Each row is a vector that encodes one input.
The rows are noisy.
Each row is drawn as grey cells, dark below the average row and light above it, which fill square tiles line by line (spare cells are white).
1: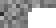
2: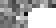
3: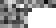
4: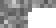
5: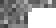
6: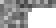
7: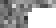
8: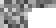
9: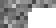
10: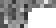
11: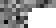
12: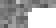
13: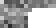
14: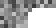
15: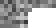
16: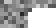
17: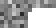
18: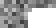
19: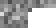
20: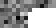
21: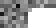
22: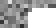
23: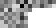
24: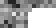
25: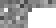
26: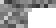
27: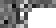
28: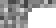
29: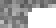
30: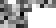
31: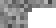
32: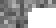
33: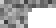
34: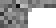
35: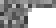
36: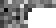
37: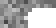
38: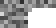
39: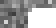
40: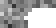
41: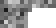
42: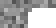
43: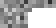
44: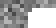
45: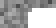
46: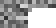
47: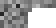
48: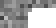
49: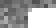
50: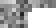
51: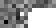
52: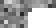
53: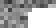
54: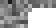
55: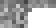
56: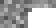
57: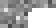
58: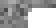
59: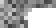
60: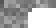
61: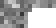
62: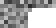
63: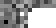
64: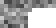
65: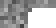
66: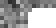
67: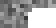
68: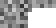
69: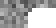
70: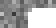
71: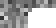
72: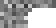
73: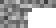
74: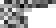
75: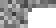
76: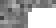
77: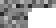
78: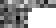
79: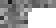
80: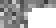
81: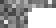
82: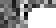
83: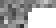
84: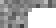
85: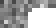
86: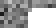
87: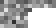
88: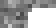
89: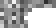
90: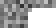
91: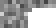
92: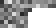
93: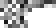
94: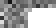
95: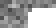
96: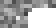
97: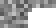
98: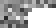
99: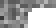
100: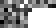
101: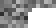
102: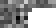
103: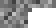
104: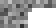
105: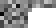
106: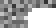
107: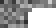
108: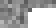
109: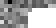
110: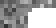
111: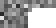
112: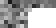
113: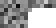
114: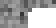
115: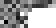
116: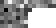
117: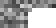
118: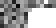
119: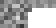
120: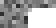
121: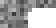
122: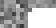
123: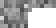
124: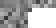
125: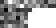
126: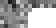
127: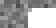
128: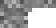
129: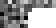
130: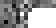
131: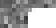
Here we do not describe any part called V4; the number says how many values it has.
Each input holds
a point on a 5-point line, together with a list of up to two items, each a true/false value and a value of V4.
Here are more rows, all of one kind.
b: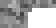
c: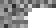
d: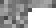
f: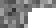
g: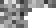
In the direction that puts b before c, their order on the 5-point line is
d, g, b, c, f.
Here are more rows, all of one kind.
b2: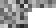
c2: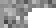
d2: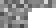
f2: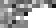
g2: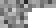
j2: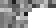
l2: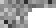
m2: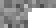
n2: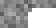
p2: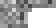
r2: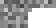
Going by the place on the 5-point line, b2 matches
d2, f2, j2 and r2.
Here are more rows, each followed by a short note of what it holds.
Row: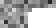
a point on a 5-point line, together with a list of one item
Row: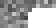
a point on a 5-point line, together with a list of two items
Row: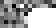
a point on a 5-point line, together with the empty list
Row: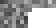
a point on a 5-point line, together with a list of two items
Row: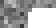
a point on a 5-point line, together with a list of two items
